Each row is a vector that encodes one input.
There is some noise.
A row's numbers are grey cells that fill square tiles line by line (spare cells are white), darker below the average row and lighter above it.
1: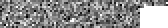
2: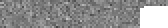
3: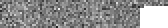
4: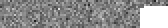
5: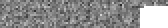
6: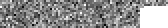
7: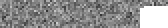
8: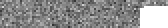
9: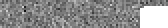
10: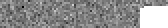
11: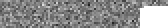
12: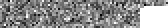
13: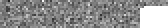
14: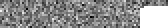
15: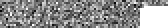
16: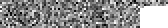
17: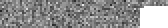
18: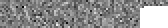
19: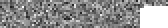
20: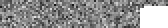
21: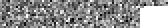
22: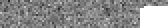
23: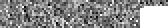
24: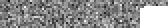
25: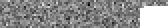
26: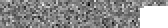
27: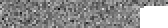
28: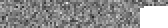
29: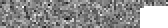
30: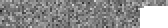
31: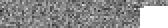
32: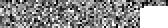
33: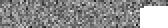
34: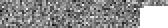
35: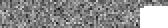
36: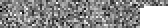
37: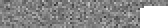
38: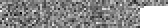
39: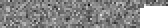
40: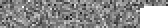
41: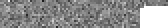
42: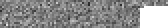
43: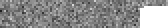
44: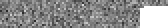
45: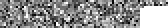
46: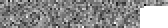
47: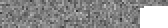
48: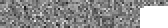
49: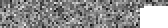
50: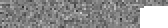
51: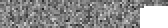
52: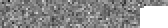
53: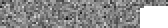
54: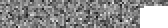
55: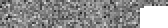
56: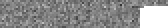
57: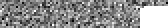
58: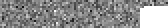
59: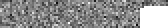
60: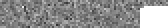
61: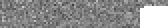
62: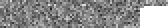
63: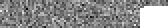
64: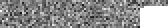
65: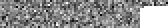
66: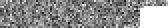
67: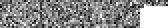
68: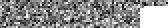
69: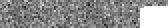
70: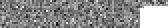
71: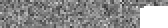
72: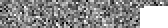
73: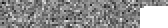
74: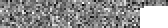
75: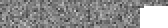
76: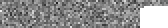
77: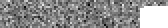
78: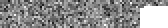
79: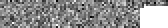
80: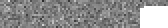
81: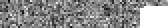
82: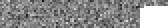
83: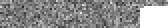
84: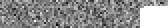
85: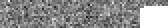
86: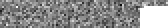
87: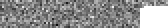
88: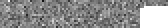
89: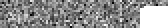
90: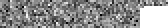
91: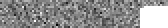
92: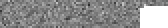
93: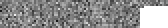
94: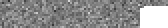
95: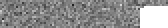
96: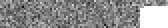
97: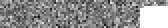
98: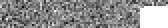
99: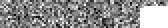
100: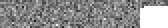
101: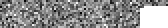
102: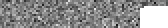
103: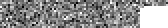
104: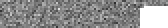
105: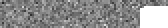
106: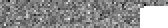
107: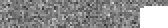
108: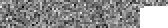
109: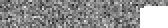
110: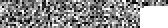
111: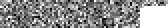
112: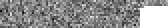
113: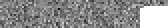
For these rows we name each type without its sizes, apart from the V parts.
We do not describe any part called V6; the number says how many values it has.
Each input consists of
a true/false value, together with either a point on a line, or a value of V6.
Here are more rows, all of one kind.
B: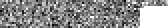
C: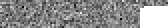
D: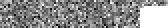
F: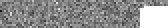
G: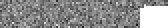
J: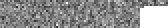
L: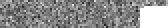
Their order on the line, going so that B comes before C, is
J, B, F, G, L, D, C.
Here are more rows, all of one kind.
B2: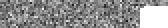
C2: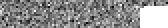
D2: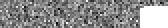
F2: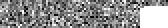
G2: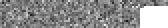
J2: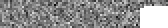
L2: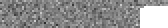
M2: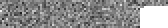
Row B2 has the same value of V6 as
L2 and M2.
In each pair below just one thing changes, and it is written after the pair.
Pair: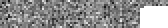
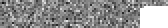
the true/false value
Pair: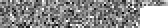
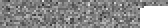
the true/false value
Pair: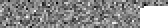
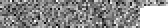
the value of V6
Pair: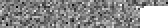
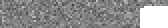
the true/false value
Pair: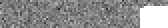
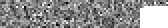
the value of V6
